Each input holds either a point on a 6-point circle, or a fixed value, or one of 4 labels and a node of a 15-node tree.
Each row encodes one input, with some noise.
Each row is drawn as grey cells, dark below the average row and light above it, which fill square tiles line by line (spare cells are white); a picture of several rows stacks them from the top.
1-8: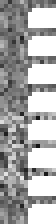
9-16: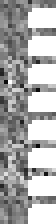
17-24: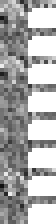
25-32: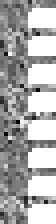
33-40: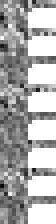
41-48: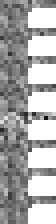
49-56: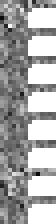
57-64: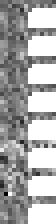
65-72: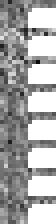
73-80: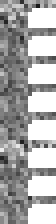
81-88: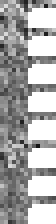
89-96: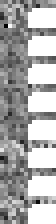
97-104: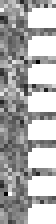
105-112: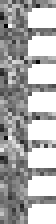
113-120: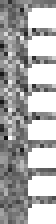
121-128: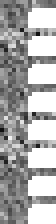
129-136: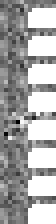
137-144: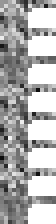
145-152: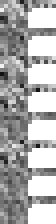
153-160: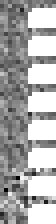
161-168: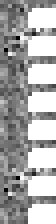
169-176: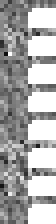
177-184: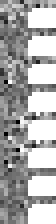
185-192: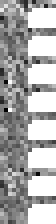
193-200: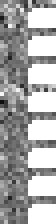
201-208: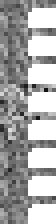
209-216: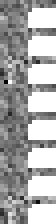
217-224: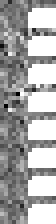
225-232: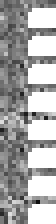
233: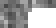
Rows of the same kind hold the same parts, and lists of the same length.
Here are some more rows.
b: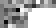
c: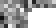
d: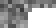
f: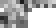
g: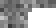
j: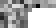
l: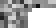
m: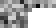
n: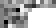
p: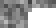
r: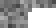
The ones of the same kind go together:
b, n
c, f, j, l, m
d, g, p, r

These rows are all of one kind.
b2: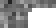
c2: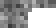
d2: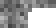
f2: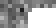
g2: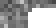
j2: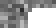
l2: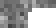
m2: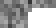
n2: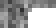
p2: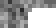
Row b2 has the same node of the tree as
c2, d2 and l2.
